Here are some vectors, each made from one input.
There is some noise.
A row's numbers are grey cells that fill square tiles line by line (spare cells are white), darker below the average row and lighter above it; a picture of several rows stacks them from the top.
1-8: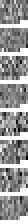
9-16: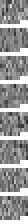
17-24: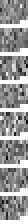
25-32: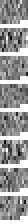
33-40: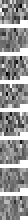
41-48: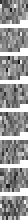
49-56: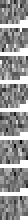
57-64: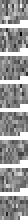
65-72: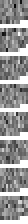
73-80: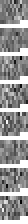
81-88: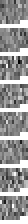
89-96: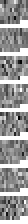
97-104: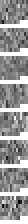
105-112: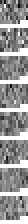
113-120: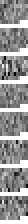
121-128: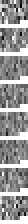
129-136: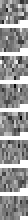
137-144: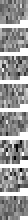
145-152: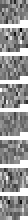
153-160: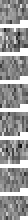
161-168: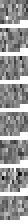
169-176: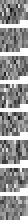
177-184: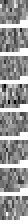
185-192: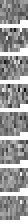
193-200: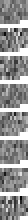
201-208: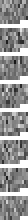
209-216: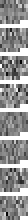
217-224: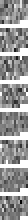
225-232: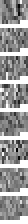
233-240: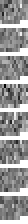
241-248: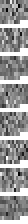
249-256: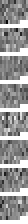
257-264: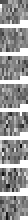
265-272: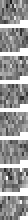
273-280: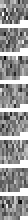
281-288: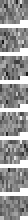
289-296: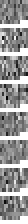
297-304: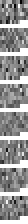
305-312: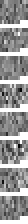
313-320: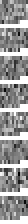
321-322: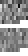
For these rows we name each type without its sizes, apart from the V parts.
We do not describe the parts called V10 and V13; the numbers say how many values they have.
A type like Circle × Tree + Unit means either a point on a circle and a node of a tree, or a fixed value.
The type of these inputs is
Line × (Line × V13 + V10) + Tree × Tree.
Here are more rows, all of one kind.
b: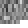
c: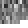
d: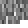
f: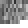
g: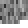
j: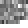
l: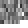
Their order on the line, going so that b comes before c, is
j, f, b, c, l, g, d.
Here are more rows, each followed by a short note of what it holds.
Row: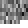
a point on each of two lines and a value of V13
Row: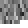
a point on each of two lines and a value of V13
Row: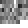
a node of each of two trees
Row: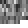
a node of each of two trees
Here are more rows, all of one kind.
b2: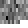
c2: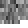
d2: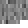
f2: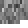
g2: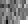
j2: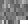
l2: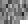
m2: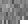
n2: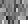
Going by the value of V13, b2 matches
d2 and l2.
